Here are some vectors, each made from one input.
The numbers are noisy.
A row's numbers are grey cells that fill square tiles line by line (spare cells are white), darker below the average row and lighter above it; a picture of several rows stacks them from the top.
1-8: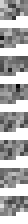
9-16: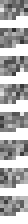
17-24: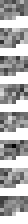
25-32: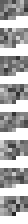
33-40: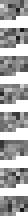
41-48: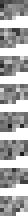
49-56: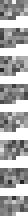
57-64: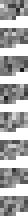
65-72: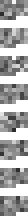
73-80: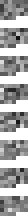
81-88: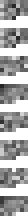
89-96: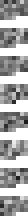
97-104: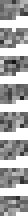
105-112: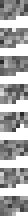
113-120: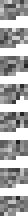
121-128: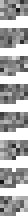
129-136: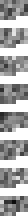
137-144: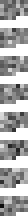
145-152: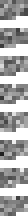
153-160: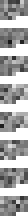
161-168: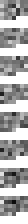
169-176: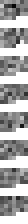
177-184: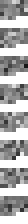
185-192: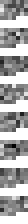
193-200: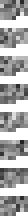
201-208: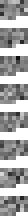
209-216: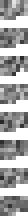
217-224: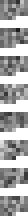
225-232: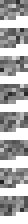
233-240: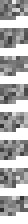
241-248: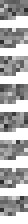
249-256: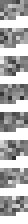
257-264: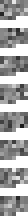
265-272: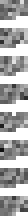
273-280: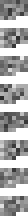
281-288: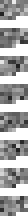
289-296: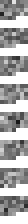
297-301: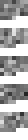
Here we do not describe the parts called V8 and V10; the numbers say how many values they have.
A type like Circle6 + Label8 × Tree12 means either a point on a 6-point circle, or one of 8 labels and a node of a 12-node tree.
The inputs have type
Circle6 × (Line7 + V8) + Tree7 + V10.
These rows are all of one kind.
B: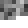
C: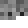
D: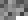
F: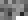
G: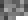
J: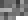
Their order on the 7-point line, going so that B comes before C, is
J, G, B, D, F, C.
